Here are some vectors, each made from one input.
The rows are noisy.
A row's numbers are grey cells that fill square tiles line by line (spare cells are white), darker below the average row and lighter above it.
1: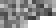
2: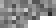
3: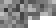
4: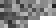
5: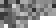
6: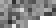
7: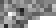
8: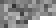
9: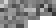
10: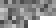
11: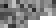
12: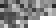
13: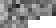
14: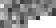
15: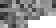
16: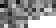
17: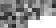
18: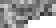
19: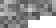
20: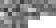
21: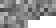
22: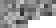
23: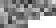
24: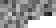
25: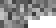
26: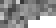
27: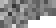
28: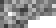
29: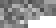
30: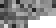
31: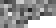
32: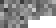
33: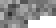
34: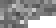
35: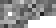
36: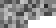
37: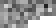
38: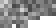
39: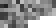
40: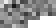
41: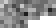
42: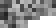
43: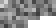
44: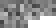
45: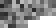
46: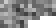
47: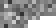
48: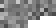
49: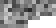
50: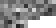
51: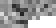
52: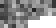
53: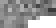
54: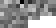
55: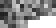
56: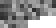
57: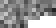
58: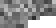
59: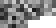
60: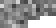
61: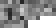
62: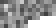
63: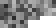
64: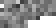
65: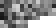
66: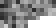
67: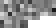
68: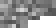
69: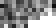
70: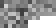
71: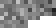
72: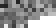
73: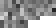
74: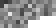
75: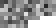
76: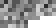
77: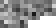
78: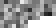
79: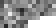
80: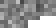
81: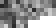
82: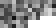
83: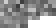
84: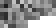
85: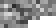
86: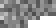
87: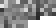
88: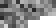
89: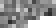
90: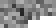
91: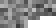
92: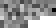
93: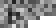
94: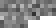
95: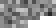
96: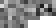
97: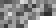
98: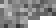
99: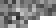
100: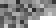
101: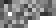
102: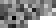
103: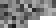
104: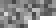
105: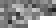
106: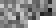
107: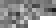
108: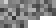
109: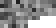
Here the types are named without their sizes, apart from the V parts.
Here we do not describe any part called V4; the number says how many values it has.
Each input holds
a point on a line, together with a list of items, each a true/false value and a value of V4.
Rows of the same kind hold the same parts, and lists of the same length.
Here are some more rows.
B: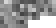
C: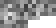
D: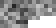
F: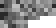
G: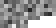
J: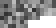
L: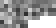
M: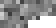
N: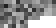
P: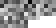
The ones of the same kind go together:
B, L, M
C, D, G, P
F, J, N

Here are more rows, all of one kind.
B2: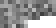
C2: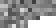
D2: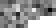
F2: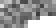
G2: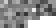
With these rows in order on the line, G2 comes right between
B2 and F2.
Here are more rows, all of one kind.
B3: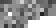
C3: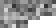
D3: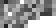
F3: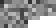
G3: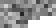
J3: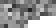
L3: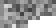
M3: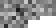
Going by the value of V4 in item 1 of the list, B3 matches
D3 and J3.
